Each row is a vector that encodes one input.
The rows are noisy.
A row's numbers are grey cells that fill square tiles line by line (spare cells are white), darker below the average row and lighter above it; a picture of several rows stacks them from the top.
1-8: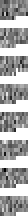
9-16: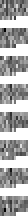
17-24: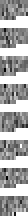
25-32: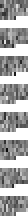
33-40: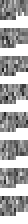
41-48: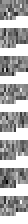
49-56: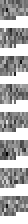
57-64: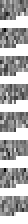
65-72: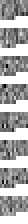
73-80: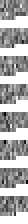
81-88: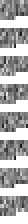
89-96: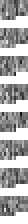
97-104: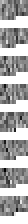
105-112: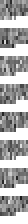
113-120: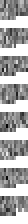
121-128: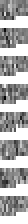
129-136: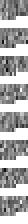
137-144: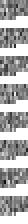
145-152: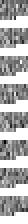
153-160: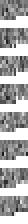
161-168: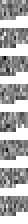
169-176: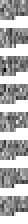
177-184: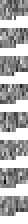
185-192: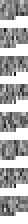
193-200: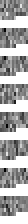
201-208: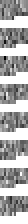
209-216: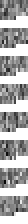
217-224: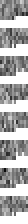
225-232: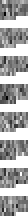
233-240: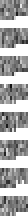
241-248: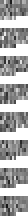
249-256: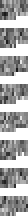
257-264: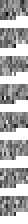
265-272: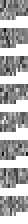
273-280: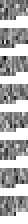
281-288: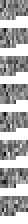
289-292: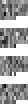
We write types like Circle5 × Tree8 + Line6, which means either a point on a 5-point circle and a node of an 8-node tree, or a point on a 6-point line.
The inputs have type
(Line5 + Line7) × (Line10 + Line15).
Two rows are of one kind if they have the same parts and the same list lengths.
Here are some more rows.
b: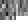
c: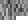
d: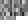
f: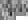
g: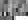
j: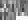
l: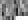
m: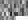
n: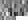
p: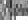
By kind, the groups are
b, j
c, d, f, m, n, p
g
l

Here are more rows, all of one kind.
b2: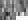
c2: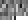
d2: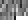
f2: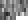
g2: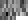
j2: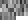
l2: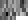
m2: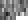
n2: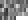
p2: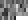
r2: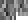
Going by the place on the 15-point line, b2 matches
f2, m2 and n2.
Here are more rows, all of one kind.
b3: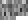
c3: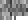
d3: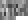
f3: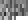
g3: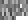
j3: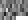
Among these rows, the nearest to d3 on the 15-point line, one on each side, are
b3 and g3.
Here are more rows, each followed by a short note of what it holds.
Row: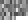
a point on a 7-point line and a point on a 15-point line
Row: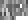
a point on a 7-point line and a point on a 15-point line
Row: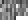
a point on a 5-point line and a point on a 15-point line
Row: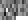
a point on a 7-point line and a point on a 15-point line
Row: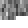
a point on a 7-point line and a point on a 10-point line
